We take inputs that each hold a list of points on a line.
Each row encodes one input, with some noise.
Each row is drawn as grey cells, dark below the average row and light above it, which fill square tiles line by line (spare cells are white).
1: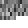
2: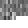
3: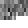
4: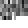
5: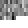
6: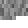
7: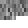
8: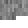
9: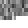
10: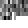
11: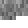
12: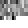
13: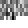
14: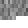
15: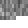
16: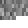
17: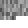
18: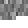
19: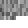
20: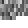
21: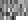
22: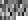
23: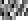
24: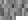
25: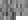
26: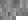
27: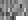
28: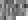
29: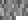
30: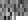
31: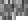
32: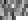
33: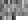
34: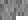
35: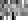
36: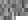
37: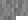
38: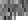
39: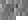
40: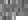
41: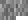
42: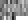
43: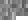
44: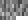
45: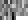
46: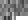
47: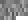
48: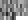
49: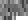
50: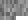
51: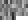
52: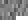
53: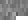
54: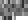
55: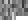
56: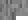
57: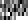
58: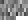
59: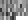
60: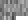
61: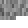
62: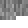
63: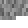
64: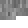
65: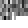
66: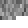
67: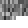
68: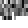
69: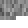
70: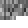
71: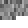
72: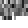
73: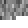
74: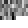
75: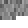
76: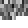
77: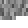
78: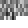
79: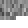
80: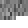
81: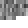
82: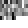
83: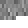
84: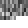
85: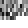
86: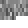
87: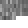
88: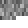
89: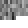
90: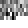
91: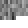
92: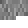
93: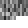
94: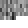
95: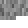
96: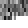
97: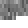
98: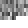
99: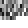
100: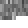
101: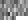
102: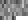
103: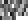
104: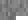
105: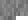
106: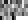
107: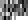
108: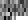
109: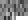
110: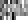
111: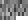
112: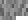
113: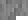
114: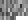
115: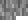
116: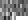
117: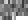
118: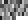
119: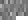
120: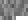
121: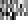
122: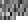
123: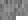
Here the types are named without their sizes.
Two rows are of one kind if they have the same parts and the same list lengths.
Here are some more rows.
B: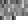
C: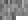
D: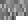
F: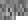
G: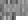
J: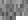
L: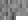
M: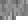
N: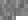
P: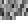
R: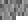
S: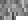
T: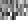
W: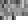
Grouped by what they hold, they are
B, D, M, S, W
C, F, G, J, L, N, P, R
T

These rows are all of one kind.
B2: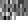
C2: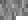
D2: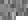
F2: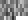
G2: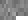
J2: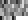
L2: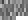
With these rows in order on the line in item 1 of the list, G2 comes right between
D2 and J2.
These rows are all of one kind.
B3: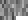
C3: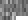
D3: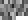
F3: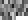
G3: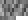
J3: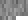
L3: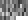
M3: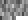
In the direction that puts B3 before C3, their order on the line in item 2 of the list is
M3, L3, B3, G3, J3, C3, D3, F3.
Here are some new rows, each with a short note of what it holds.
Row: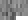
a list of one item
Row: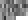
the empty list
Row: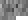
a list of two items
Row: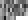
the empty list
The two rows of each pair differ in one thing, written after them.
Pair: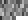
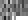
the place on the line in item 2 of the list
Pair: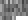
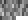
the place on the line in item 1 of the list
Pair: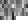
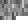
the place on the line in item 1 of the list
